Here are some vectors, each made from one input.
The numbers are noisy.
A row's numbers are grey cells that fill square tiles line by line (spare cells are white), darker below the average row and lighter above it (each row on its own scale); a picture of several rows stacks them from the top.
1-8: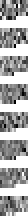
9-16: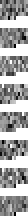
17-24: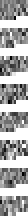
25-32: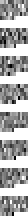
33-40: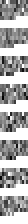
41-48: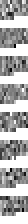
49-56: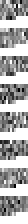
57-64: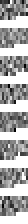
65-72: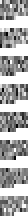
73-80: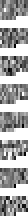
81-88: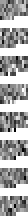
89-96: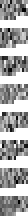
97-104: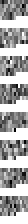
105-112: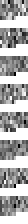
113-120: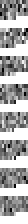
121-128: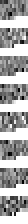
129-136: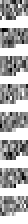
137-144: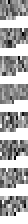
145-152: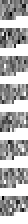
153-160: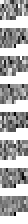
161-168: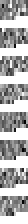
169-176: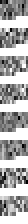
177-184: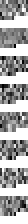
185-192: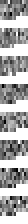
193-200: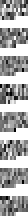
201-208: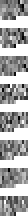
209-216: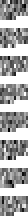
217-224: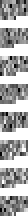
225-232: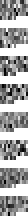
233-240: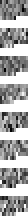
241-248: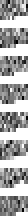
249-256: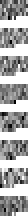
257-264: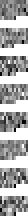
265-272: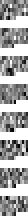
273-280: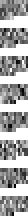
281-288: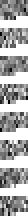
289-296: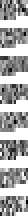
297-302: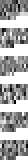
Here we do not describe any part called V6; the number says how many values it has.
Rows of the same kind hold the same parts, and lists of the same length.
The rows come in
2 kinds.
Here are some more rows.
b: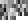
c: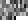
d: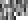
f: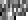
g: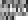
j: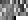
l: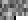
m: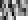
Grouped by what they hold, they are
b, d, f, j, l, m
c, g

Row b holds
two values of V6.
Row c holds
two labels (each one of 9) and a value of V6.
